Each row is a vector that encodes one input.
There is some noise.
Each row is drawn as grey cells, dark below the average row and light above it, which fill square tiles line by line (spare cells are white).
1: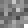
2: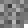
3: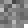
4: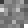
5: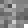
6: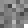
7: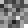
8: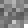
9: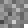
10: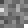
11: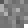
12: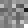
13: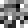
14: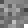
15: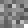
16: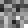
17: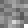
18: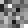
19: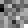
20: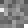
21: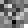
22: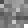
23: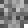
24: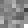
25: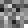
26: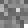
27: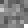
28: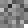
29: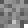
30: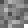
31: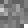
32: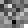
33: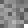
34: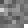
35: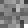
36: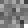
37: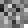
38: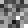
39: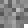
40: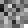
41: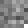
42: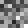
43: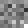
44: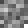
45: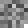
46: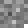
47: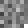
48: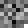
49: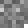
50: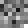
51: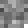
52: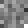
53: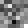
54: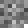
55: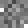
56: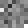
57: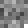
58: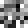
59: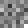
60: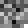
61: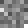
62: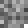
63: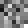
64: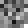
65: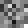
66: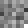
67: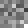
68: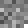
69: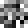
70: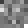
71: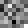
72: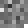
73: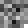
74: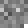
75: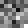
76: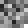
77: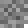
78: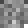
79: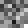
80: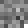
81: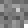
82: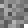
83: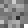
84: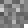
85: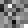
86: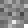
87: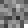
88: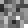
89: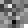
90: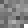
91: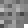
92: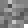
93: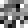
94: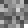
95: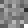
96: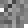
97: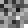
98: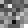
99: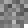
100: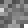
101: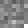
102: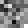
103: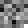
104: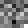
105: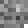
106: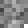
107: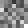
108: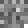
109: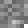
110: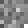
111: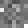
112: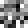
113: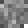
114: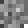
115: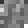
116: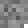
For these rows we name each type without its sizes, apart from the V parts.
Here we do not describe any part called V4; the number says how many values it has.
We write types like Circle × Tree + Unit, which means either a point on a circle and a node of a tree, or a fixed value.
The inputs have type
List(Line × V4).
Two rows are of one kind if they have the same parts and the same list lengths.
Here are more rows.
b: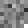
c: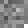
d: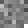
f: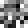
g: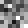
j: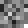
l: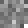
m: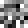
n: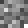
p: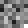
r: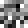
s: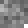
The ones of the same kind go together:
b, c, d, l, n, s
f, m, r
g, j, p

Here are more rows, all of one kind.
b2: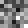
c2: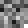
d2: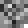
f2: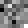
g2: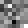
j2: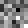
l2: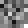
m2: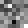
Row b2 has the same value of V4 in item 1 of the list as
c2 and j2.
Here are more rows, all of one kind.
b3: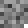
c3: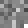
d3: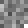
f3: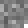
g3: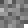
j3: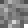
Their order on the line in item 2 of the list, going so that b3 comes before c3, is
b3, f3, j3, g3, c3, d3.
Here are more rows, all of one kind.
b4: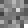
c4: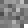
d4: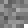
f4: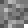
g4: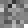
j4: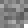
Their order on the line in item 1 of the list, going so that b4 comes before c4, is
f4, b4, c4, j4, d4, g4.
